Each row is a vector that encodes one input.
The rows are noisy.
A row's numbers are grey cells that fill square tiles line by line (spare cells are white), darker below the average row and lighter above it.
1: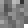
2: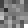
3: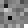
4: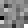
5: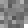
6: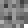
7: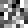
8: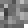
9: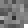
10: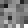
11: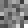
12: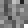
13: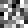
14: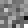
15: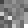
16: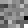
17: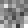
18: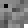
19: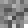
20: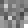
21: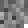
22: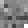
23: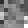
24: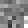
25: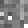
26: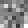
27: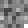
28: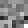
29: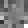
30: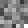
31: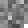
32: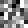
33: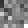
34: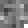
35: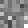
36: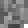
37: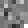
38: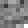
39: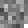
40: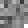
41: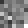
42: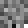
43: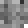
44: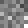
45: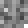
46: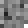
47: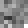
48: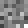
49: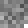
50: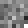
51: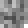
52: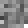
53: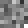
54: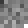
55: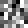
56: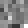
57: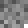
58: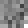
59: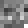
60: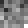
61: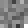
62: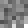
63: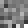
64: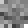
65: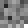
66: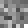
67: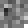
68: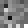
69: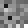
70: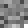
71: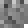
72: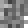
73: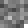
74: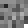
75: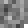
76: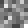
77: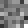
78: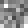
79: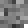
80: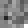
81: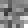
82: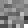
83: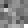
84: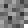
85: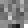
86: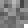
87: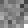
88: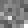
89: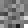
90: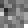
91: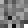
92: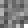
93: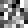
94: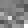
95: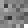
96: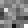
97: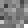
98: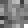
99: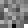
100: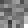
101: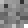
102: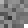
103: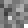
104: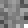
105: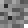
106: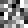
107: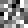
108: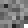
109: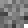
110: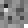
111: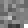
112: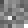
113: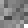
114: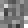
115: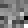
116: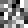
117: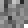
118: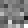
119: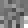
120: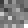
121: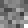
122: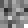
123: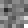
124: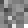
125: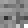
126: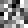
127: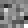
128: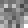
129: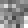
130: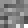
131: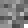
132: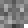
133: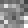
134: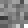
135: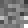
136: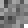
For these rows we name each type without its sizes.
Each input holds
either a fixed value, or a label, a point on each of two lines and a true/false value.
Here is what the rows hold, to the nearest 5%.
About 5% of them hold a fixed value. The rest hold a label, a point on each of two lines and a true/false value.
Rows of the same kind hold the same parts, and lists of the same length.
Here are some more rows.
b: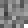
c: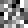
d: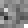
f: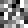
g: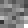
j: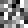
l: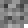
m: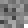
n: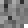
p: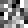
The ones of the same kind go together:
b, d, g, l, m, n
c, f, j, p

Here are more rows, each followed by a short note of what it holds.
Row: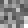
a label, a point on each of two lines and a true/false value
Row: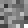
a label, a point on each of two lines and a true/false value
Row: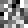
a fixed value
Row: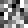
a fixed value
